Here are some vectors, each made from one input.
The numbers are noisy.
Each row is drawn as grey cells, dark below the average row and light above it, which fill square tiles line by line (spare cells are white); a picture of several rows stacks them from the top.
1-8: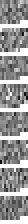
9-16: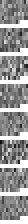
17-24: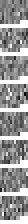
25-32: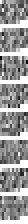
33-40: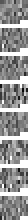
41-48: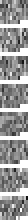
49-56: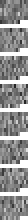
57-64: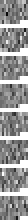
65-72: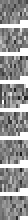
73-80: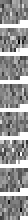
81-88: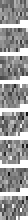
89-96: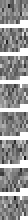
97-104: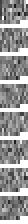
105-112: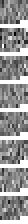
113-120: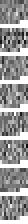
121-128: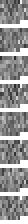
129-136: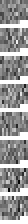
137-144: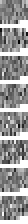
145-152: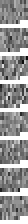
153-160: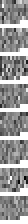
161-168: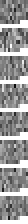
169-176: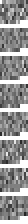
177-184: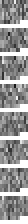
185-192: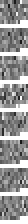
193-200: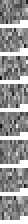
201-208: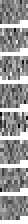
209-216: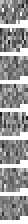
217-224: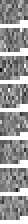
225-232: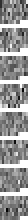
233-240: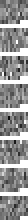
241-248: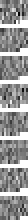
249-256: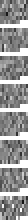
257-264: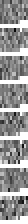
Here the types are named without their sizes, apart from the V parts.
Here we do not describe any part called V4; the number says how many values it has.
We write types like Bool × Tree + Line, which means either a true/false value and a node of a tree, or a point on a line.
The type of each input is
(Label + Line × (Line + V4)) × Line × Line.
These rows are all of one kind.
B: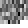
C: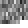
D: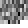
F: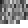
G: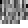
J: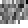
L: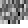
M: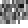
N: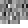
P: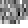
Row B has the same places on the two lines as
D, L and M.
